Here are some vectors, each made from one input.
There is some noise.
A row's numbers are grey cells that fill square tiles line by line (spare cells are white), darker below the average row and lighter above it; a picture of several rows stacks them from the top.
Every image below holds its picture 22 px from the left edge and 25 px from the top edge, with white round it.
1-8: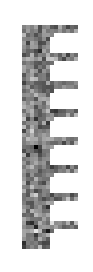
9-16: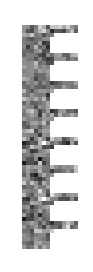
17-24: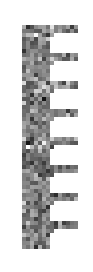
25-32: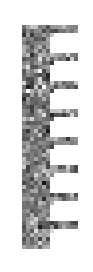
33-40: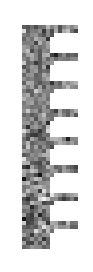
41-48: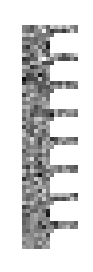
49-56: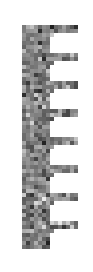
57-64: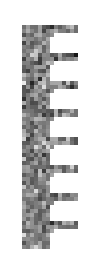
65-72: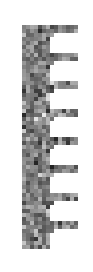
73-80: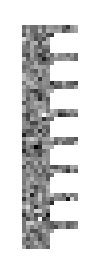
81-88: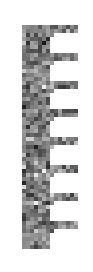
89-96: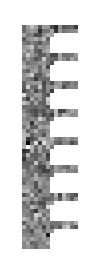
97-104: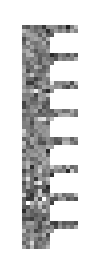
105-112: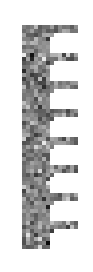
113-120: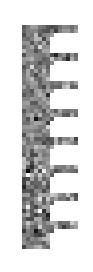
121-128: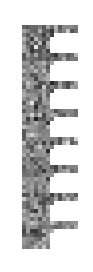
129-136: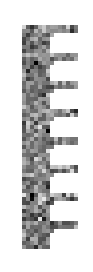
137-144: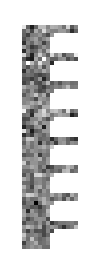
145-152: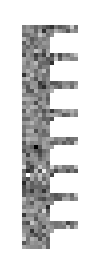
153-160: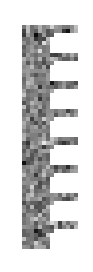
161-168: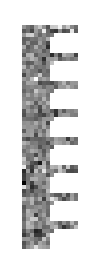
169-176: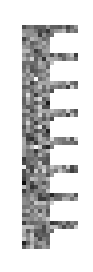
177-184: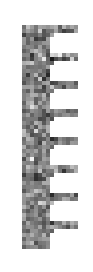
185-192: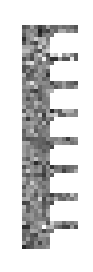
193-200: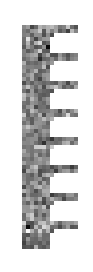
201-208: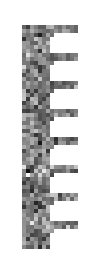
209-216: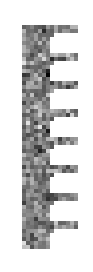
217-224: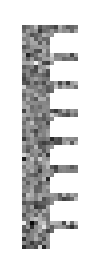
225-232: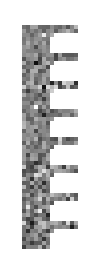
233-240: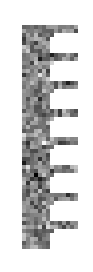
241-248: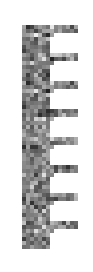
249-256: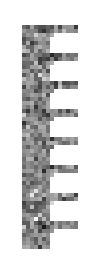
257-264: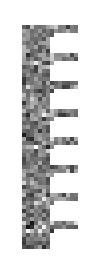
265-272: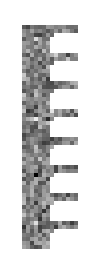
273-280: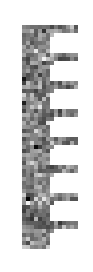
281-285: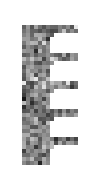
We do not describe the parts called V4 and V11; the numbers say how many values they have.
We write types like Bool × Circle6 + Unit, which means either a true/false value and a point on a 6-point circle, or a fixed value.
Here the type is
Label7 + (Line8 + V11) × V4.
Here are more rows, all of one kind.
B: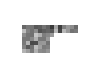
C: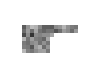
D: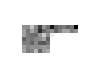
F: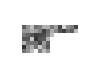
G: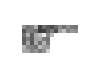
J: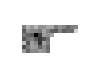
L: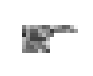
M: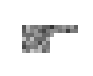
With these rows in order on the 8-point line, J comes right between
F and L.
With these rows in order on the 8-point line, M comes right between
B and C.
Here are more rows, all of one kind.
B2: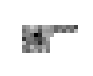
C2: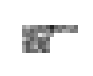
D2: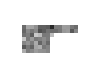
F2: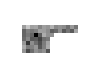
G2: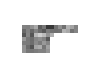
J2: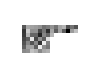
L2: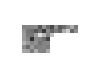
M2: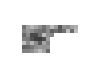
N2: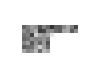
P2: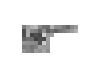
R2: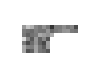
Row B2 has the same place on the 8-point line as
M2 and P2.
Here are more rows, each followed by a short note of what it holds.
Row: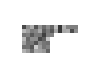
a point on an 8-point line and a value of V4
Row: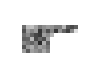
a point on an 8-point line and a value of V4
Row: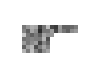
a value of V4 and a value of V11
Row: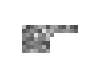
one of 7 labels
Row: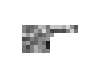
one of 7 labels
